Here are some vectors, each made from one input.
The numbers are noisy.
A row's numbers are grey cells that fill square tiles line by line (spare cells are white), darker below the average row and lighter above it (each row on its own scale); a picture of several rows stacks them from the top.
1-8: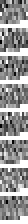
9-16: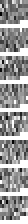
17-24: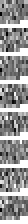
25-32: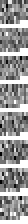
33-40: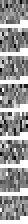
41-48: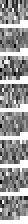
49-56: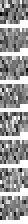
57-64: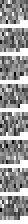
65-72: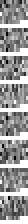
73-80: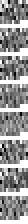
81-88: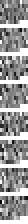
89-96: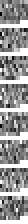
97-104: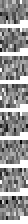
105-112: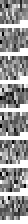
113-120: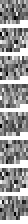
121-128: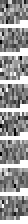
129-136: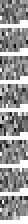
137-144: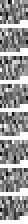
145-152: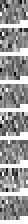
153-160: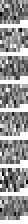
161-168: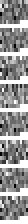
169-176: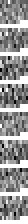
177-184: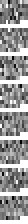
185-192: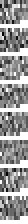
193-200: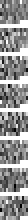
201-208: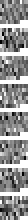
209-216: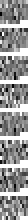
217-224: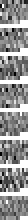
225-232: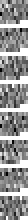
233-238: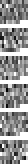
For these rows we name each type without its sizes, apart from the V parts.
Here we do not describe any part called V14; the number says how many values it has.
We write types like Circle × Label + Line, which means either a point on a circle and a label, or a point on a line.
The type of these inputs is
Bool × Label + V14.
